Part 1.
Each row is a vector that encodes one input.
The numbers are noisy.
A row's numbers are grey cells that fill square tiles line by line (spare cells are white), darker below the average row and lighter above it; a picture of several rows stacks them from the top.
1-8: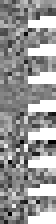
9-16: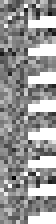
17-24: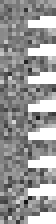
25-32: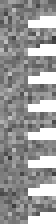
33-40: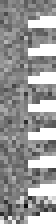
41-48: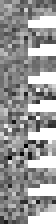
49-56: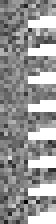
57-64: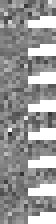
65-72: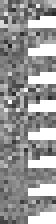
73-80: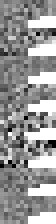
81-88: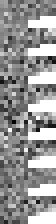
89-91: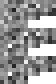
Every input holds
either a point on a 6-point line, or three true/false values.
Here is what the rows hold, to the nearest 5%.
About 35% of them hold a point on a 6-point line. The rest hold three true/false values.
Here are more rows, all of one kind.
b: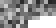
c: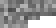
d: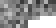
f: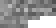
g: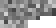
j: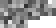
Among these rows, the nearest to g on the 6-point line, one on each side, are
f and j.
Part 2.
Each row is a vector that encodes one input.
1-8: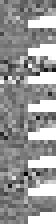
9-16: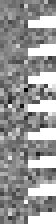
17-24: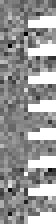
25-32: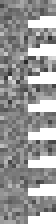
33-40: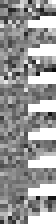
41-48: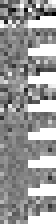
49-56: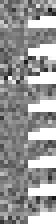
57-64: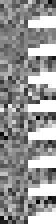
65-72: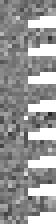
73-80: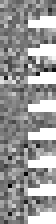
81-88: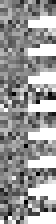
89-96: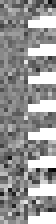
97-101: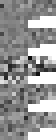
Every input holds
either a fixed value, or a point on each of two 8-point lines, or three true/false values.
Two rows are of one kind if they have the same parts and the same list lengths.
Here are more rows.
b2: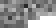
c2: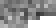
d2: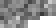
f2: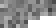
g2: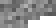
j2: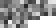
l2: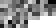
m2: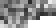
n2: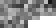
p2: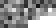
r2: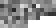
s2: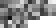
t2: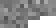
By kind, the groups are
b2, f2, l2
c2, d2, m2
g2, j2, n2, p2, r2, s2, t2

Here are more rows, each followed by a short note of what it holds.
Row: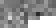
a fixed value
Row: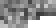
a fixed value
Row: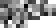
three true/false values
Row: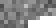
three true/false values
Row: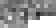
a fixed value
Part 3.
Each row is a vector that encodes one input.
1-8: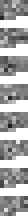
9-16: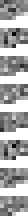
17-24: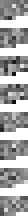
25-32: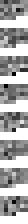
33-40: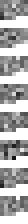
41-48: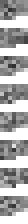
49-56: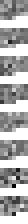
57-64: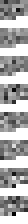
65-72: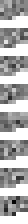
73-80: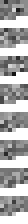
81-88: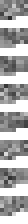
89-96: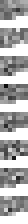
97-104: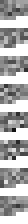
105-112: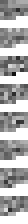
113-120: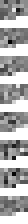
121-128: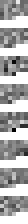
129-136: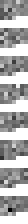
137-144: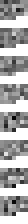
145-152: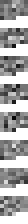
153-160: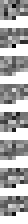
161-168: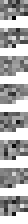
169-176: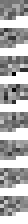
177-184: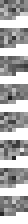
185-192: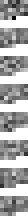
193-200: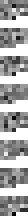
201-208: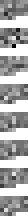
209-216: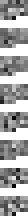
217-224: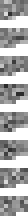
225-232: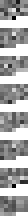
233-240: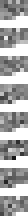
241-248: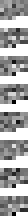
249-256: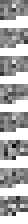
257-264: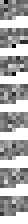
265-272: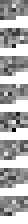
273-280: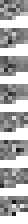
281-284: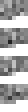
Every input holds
one of 12 labels, together with either a fixed value, or four true/false values.
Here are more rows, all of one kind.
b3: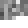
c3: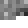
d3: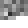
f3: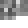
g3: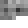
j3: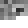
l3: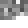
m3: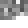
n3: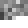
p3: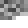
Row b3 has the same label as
f3, l3, m3 and n3.
